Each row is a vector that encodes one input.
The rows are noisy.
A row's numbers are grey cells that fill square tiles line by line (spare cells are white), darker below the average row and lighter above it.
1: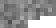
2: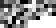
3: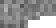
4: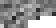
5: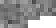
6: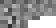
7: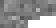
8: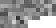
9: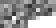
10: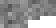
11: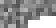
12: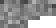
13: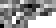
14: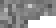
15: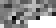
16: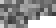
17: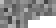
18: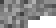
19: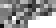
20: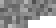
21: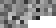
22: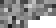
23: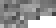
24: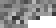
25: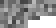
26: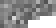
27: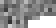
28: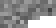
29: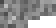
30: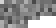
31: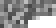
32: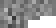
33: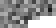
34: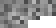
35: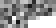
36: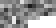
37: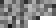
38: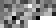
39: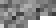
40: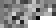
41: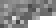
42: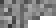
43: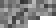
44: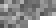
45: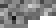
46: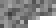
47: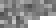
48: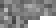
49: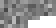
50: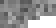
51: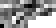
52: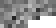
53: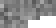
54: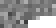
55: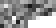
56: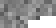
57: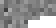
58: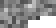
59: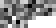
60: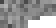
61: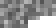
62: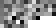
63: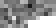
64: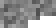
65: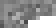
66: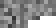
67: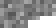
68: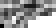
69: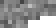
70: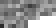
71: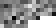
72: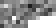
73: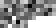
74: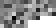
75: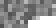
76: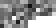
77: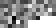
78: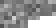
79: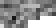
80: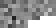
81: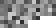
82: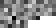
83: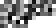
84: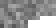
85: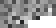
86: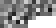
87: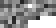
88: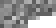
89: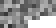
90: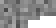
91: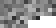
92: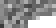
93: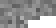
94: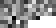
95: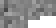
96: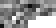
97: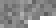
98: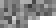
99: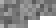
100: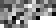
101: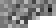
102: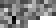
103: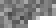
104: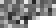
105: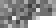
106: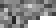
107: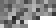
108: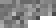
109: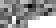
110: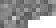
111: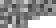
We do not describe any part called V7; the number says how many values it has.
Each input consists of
a value of V7, together with either a point on a 5-point line, or a node of an 8-node tree.
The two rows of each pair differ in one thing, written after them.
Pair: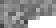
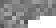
the place on the 5-point line
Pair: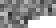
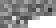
the place on the 5-point line
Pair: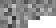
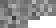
the value of V7
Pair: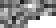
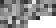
the value of V7
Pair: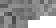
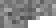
the place on the 5-point line
